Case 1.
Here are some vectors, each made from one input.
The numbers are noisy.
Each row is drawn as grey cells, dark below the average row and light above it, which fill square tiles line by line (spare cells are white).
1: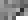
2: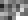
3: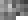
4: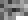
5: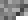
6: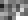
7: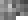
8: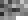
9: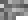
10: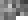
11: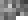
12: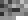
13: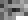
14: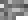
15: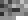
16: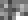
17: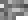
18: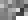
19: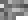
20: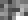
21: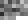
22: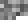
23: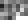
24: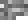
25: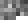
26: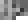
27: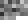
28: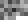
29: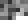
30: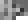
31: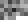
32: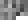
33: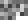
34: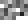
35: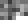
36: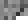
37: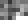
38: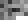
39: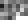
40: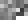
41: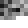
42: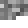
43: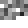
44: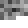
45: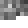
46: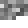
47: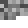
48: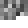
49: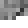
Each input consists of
either a point on a 4-point line, or a point on a 6-point line.
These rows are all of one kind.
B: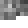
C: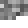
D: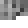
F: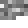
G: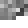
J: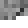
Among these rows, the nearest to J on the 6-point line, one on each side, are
D and G.
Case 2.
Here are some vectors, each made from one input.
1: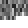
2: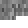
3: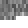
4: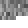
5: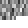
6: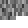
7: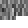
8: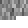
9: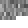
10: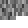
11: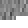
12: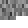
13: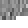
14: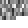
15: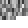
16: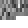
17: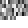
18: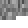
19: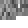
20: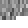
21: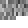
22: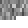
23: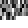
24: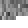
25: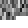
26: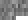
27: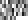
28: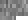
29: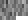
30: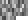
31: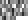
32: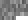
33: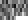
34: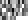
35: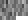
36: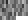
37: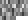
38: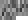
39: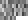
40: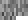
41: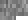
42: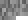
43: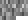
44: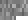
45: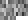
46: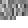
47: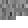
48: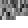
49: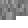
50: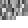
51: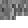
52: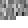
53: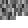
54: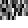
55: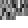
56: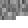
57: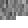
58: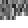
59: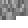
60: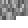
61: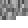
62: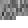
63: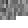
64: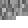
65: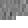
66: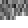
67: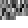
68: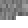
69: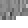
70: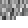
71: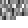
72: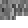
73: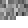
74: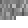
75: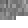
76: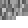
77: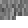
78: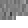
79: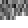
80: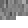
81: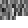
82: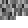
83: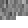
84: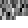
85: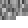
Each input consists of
either a point on a 6-point line, or a point on a 9-point line.
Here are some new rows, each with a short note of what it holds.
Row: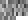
a point on a 6-point line
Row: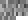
a point on a 6-point line
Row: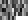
a point on a 9-point line
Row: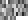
a point on a 6-point line
